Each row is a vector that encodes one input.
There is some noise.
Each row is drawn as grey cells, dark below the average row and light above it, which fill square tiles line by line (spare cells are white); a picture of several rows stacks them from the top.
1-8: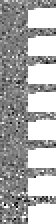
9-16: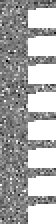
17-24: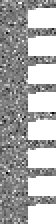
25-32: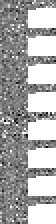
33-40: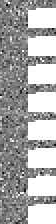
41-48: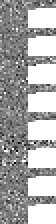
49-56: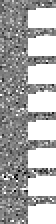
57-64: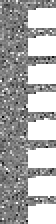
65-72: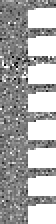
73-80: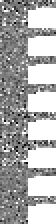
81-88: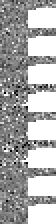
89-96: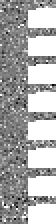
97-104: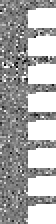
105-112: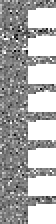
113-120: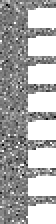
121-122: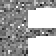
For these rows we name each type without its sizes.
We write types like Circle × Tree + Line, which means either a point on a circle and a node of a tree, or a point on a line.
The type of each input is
(Bool × Bool × Bool × Bool + Tree + Unit) × Line.
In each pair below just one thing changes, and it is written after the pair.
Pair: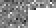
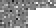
the node of the tree
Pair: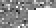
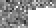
the node of the tree
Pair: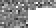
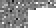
the place on the line
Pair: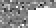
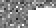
the node of the tree
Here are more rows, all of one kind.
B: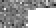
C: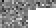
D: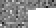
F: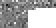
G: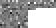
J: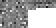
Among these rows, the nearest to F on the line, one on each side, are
D and G.
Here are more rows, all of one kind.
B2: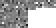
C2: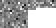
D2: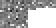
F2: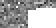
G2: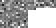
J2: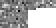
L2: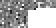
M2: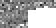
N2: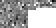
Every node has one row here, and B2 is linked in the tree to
J2.
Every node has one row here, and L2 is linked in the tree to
G2.
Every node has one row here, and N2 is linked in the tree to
C2.
